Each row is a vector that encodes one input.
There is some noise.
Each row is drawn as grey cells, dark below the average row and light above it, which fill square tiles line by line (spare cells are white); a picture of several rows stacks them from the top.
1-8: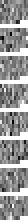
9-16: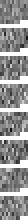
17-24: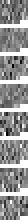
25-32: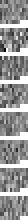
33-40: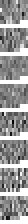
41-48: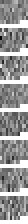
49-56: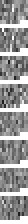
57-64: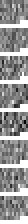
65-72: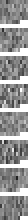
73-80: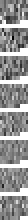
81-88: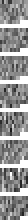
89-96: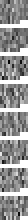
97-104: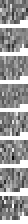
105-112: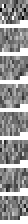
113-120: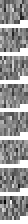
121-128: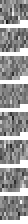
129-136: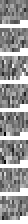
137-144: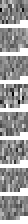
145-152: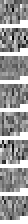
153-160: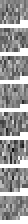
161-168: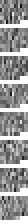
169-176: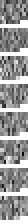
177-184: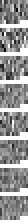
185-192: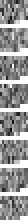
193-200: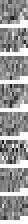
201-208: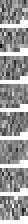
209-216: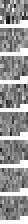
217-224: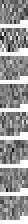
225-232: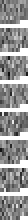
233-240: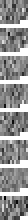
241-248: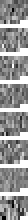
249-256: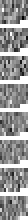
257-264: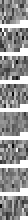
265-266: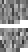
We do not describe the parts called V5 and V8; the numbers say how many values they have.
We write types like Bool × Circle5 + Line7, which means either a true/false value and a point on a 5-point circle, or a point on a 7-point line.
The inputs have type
Bool × V5 + Line9 + Line10 × (Line10 + V8) × V8.
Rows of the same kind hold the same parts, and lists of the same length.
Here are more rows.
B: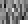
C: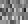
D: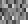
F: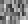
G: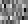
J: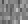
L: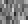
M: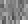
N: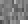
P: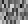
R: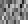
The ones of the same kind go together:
B, P
C, F, J
D, R
G, L, M, N

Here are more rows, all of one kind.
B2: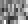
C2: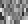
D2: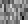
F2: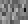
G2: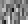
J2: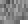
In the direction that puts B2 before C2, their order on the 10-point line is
B2, J2, F2, G2, D2, C2.
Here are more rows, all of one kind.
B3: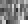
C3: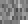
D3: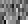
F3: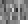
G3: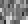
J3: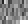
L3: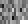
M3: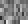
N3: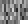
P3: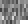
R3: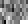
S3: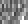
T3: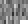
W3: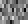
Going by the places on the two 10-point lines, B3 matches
C3, G3 and S3.
